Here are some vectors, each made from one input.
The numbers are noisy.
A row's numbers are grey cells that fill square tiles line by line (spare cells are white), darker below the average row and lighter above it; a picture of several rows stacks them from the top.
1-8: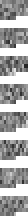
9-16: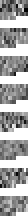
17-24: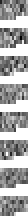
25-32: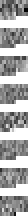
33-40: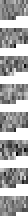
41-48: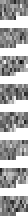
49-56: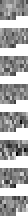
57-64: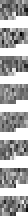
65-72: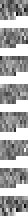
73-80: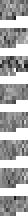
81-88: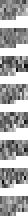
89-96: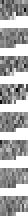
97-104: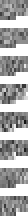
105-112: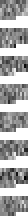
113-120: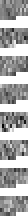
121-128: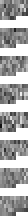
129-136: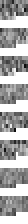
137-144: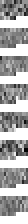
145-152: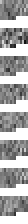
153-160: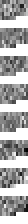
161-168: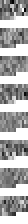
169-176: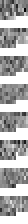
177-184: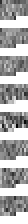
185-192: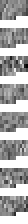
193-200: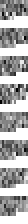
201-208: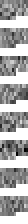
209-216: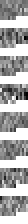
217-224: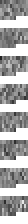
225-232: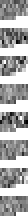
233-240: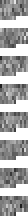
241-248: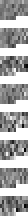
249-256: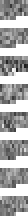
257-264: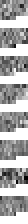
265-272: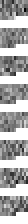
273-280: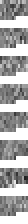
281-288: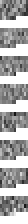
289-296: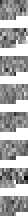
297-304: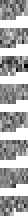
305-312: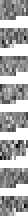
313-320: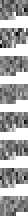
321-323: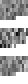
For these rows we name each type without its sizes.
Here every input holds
either a point on a line, or a list of points on a circle.
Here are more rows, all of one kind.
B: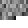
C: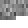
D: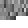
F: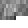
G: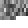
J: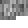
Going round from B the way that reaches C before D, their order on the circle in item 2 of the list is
B, J, C, G, D, F.
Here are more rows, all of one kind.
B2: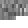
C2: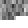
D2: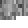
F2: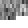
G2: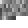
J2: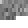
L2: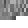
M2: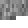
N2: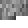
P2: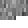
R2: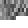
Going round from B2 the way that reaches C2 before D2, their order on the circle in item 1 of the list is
B2, R2, C2, F2, L2, P2, D2, N2, M2, G2, J2.
